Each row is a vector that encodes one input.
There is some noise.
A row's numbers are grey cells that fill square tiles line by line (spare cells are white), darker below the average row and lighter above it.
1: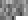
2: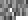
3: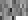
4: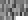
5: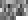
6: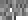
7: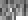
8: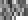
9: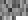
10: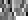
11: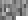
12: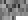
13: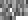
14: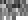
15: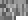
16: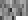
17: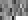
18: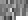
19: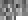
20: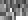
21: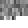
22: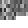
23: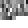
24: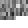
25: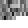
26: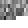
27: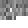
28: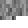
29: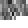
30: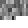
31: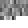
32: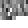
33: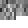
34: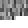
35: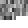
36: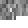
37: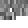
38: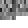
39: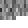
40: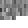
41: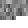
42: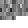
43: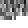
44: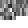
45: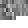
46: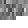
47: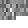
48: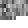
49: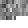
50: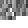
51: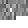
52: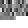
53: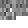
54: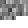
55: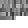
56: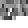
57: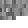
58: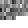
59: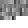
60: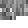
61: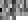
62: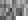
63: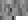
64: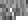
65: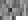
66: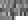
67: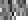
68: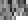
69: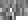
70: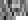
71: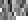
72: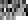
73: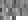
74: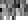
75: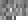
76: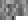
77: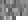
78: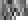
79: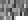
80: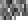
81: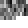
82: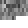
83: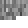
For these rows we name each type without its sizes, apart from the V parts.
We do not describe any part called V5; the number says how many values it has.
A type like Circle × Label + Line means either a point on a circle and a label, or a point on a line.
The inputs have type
Bool × List(V5) + Line × Line.
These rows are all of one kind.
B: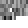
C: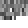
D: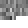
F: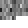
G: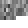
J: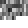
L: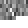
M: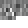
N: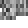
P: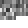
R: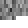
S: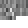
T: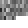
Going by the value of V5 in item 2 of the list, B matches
D, F, J and T.
